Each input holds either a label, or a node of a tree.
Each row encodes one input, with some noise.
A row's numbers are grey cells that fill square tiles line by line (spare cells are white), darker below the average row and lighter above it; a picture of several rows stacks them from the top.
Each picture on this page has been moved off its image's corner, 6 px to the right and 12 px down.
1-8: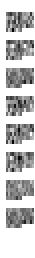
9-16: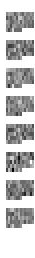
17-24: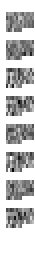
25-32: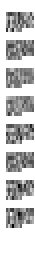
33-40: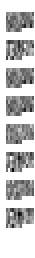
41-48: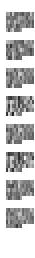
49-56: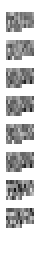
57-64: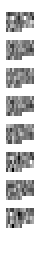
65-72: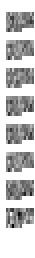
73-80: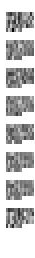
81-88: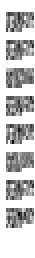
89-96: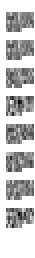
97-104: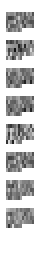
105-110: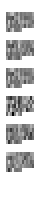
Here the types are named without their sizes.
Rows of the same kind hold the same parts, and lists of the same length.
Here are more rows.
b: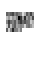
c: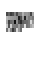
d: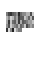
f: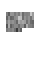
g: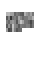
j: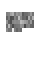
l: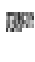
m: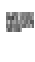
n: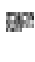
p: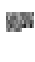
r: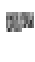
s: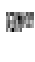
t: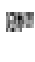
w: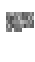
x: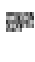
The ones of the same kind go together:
b, c, d, l, n, s, t, x
f, g, j, m, p, r, w

